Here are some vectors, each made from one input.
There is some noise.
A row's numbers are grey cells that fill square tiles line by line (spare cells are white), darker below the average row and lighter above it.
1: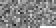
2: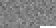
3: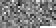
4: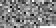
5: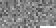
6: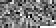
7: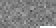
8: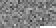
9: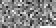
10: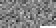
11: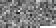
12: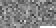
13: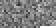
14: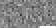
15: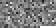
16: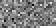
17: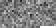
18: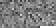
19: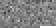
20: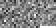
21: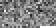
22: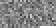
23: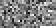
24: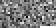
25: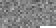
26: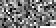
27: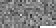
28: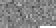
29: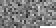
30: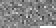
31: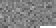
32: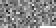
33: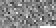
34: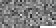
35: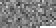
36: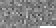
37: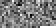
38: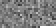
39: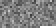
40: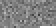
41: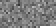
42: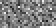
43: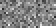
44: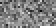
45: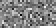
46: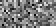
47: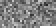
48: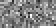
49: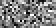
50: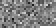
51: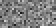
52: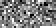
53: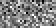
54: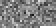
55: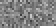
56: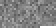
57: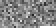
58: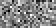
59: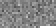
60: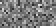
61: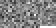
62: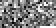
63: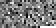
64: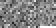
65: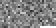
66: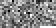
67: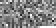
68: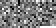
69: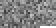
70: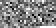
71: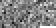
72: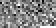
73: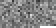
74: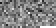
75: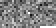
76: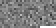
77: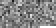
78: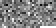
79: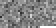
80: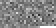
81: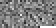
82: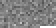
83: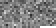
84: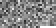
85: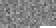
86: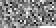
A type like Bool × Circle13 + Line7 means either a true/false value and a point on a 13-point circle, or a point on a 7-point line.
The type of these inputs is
(Bool × Bool × Bool + Unit) × Circle6 + Label4.
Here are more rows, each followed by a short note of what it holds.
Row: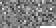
a point on a 6-point circle
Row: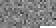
a point on a 6-point circle and three true/false values
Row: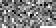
a point on a 6-point circle
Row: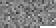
a point on a 6-point circle
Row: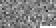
one of 4 labels
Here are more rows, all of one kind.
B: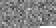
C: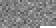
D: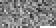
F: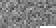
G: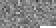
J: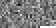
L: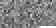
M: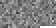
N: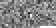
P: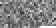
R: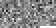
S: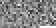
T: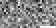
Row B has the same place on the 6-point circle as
M, R and S.
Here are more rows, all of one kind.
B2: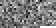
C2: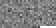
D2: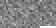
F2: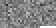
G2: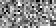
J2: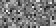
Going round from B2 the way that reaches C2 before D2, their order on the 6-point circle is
B2, J2, C2, D2, G2, F2.
